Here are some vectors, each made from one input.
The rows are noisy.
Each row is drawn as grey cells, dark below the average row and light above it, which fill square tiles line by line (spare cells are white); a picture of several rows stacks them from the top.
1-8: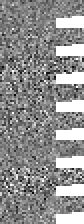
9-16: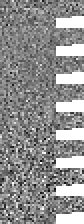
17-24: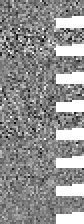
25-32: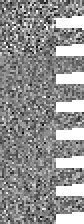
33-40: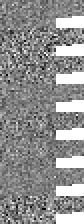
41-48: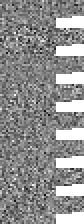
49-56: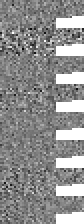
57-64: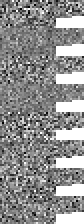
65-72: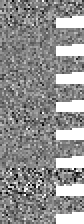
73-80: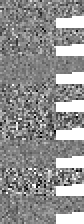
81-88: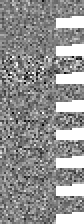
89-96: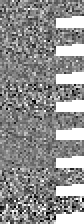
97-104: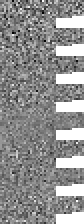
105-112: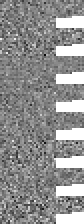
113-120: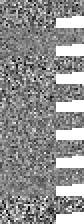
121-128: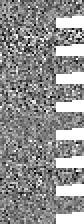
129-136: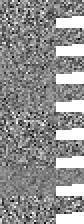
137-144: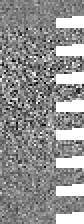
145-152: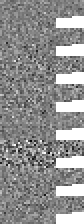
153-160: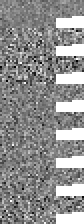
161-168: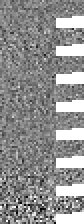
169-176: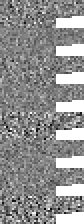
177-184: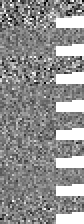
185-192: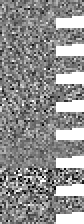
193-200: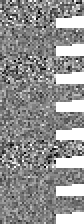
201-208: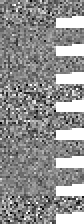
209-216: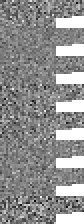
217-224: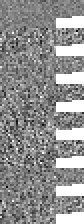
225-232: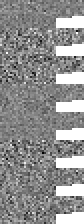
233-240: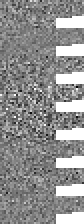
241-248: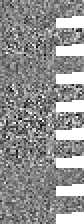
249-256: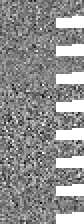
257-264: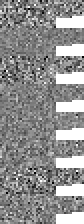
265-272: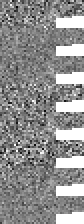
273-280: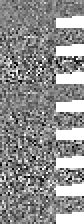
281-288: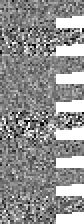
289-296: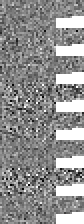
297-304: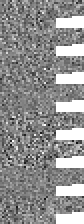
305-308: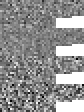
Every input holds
a list of up to two items, each a point on an 8-point circle and one of 4 labels.
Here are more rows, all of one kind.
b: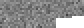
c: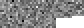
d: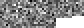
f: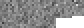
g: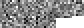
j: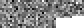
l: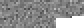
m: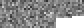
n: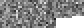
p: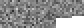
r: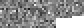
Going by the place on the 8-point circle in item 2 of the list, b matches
d, f, n and p.
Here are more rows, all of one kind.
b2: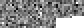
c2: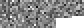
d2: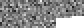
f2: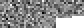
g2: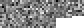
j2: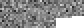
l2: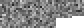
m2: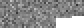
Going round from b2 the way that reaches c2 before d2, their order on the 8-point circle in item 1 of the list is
b2, l2, c2, d2, f2, j2, g2, m2.
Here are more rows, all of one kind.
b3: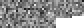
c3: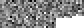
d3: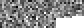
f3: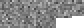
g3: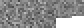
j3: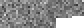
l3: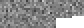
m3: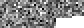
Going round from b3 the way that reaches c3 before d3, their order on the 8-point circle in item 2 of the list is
b3, m3, c3, g3, j3, f3, d3, l3.
